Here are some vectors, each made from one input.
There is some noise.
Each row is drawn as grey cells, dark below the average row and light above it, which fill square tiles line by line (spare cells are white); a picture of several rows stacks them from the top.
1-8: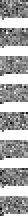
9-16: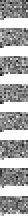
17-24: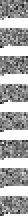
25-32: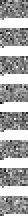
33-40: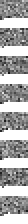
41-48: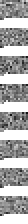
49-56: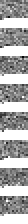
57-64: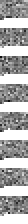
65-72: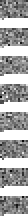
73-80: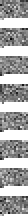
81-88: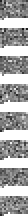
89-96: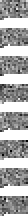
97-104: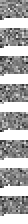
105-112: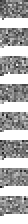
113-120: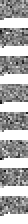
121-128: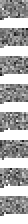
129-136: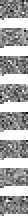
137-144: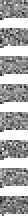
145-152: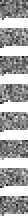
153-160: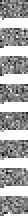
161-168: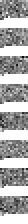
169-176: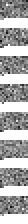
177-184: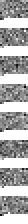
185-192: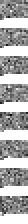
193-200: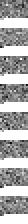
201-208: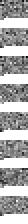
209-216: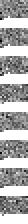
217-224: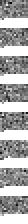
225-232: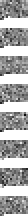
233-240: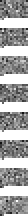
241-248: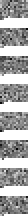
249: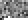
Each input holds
a point on an 11-point circle, together with either one of 6 labels, or one of 8 labels and a true/false value.
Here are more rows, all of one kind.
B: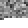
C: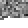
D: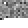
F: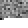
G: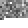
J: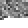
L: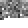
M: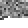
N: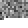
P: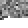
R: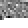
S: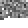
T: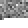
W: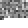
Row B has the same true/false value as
D, G, R and T.
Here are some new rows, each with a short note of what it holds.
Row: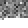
a point on an 11-point circle and one of 6 labels
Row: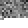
a point on an 11-point circle and one of 6 labels
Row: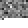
a point on an 11-point circle and one of 6 labels
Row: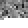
a point on an 11-point circle and one of 6 labels
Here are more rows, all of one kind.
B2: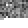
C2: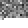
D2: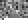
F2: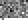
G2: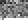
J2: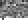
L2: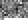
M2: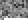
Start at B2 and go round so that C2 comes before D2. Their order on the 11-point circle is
B2, J2, L2, G2, C2, F2, D2, M2.
